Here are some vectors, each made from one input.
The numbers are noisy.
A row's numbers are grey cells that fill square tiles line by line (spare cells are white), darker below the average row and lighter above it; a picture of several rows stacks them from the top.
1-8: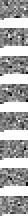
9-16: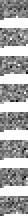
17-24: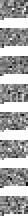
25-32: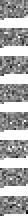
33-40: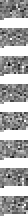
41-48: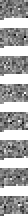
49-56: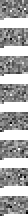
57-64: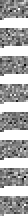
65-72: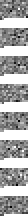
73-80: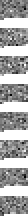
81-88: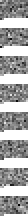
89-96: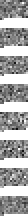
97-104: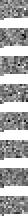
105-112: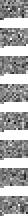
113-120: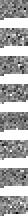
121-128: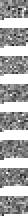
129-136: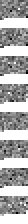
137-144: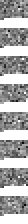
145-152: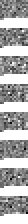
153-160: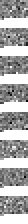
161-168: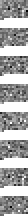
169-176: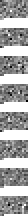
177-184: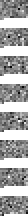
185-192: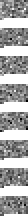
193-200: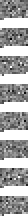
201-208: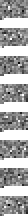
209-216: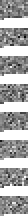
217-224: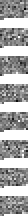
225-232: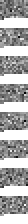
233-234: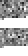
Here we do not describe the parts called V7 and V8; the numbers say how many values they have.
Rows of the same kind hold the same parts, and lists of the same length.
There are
2 kinds of row.
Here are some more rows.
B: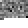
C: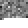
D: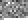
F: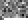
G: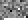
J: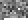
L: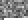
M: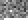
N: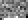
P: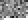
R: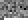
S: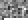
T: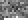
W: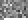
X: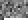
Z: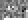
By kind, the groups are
B, J, L, M, R, S, T, X
C, D, F, G, N, P, W, Z

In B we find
a point on a 6-point line, a point on a 9-point line, a true/false value and a value of V7.
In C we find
a point on a 9-point line, a true/false value, a value of V7 and a value of V8.
